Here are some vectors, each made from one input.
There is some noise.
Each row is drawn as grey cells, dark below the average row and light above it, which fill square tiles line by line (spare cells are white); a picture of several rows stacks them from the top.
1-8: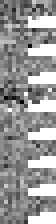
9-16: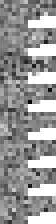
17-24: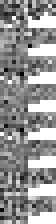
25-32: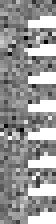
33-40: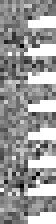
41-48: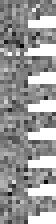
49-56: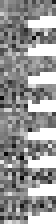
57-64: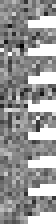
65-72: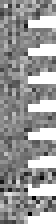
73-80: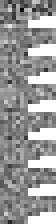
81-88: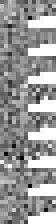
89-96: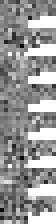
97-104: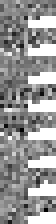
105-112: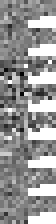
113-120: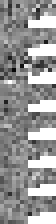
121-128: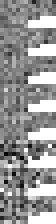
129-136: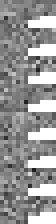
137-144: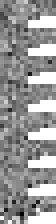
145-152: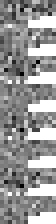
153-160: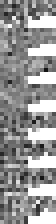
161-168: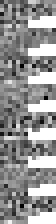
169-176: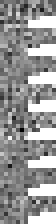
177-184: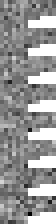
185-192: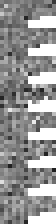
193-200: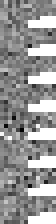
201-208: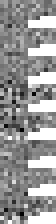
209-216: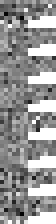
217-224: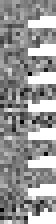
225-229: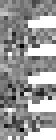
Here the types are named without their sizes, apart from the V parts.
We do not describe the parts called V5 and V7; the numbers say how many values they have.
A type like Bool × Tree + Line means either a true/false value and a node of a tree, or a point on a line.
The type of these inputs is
Circle + Label + (Tree + V5) × V7.
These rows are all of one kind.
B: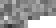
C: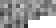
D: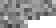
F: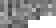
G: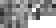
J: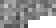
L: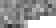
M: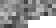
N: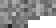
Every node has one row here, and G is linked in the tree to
L.
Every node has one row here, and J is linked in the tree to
C.
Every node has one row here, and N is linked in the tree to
B and M.
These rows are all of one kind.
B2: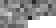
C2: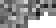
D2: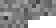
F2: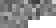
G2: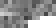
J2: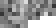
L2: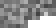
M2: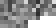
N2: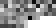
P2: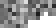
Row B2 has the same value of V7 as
C2, L2, N2 and P2.
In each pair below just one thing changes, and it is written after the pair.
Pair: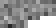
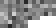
the value of V7
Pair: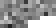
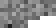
the value of V7
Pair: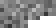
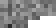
the node of the tree
